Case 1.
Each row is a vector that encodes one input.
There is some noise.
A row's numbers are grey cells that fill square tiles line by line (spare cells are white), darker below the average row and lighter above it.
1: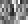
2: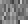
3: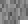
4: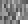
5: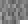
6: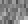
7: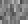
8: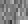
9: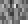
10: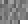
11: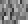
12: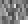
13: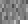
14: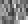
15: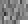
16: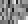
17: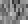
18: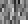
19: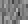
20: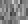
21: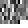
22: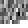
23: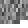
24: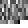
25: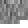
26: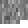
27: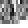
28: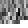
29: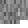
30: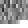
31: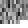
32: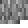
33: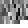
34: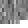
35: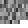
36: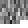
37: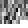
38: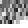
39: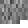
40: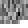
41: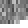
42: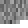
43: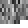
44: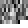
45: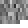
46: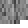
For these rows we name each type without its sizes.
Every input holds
a point on a circle and a point on a line.
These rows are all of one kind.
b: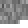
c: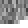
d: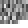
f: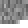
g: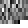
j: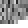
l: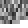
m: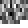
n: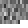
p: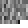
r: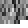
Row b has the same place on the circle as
d and f.
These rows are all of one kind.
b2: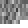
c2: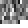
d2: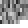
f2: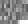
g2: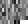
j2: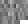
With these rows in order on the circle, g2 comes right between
f2 and j2.
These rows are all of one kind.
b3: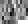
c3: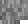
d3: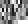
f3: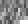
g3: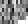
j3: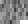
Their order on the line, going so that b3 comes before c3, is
f3, b3, c3, g3, d3, j3.
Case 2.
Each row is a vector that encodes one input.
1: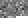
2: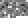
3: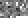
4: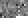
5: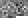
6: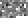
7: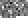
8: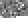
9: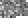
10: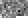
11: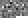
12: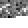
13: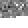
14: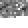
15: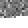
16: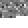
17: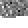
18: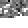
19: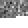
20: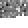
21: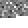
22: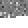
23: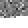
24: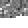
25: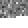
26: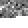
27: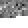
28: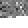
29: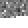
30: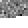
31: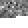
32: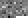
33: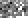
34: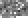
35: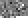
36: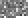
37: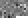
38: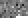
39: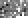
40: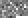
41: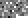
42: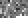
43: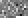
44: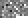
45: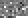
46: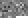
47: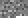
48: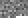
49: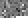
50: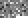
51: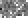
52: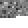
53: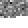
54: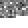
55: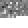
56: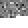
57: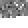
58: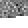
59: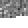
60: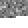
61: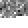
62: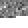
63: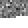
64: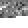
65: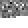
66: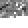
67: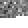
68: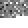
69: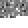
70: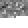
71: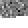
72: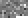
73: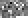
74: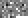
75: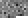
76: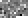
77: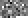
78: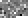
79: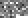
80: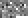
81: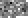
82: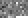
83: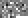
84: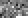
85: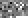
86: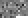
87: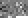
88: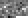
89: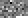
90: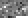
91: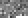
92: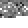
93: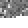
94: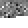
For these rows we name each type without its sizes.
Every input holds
a point on a line and a true/false value.
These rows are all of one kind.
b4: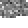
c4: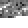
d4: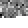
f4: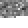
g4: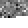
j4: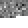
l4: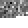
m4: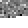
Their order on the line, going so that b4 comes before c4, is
b4, c4, j4, l4, d4, f4, g4, m4.
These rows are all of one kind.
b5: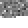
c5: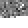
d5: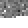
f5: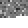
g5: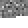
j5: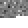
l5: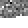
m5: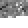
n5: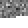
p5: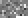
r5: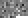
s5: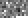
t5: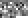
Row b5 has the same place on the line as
c5, d5, p5 and s5.
